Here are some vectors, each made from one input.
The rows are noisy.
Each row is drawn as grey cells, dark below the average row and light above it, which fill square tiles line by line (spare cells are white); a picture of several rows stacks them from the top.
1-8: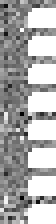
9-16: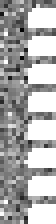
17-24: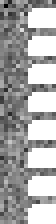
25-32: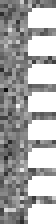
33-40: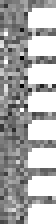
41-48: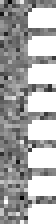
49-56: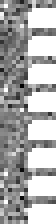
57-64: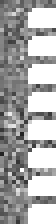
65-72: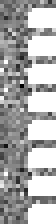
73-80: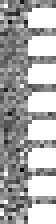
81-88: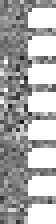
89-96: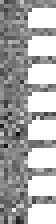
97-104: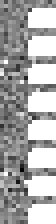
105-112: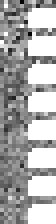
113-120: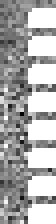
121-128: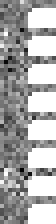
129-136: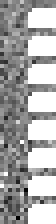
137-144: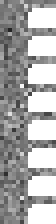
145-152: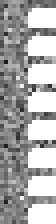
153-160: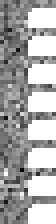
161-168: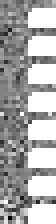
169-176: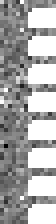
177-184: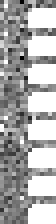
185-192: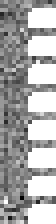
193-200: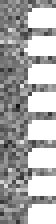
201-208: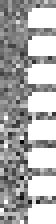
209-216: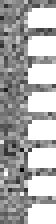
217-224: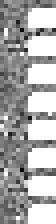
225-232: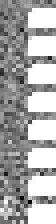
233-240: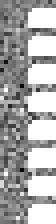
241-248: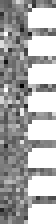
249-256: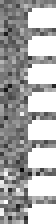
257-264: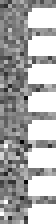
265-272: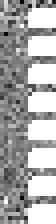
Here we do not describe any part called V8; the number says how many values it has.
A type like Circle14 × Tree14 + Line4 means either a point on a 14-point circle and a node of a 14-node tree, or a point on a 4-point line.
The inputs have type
(Circle20 × V8 + Unit) × Line9.
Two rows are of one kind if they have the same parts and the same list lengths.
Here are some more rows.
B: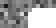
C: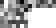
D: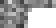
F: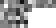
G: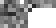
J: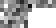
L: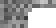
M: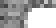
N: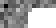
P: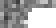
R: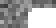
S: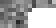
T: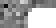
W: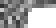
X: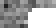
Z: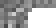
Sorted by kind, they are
B, D, G, L, M, N, P, R, S, T, W, X, Z
C, F, J

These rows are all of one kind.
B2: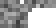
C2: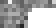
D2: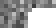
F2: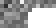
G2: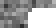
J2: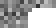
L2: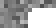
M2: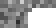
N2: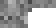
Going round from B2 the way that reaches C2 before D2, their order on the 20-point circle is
B2, M2, N2, L2, G2, C2, J2, F2, D2.
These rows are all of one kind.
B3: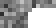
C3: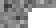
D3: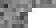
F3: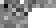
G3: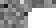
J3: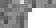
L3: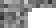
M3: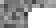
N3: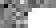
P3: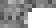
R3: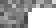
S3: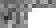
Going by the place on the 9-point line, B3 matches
F3, G3, M3 and R3.
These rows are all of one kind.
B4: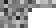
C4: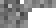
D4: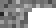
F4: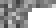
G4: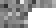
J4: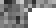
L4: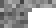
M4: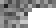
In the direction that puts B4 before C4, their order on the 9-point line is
L4, B4, C4, F4, M4, G4, D4, J4.
